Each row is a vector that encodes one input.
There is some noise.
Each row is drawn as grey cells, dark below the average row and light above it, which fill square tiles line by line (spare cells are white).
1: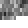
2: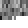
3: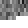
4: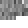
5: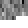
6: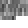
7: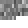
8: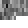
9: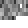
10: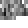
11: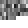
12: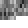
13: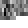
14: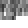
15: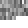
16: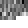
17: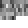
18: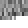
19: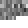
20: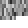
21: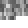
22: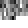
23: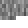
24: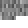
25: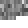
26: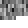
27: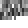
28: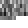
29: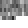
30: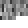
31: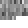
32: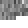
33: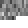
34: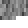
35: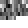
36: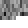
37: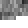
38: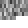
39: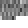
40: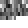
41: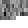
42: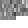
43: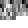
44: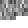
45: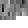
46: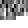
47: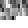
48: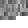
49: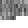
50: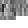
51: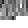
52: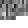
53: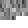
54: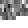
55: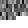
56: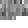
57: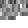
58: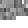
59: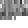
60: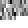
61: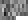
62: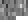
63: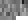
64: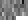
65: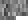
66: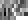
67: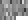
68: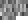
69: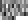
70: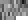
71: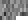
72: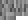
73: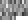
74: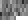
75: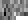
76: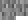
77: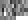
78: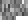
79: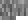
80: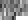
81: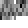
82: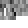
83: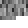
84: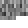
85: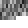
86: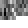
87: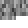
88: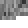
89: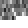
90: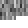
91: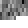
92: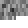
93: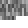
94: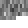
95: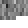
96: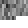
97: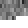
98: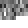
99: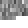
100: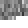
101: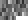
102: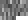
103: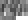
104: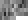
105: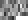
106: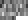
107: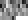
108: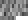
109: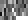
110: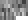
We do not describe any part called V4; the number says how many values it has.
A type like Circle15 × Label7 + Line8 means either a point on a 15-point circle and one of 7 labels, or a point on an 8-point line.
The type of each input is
(Label5 + Line8) × V4.
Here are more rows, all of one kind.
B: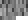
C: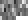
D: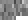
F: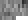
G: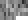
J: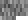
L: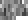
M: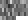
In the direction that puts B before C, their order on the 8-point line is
J, G, B, M, F, L, C, D.
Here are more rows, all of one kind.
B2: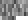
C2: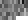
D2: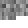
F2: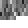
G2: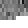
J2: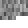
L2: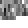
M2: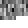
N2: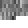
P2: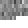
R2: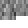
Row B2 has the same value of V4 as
D2, N2 and R2.
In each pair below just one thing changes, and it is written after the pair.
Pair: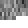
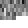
the label
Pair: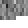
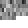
the value of V4
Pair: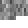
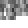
the label
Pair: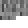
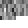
the label
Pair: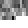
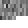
the value of V4
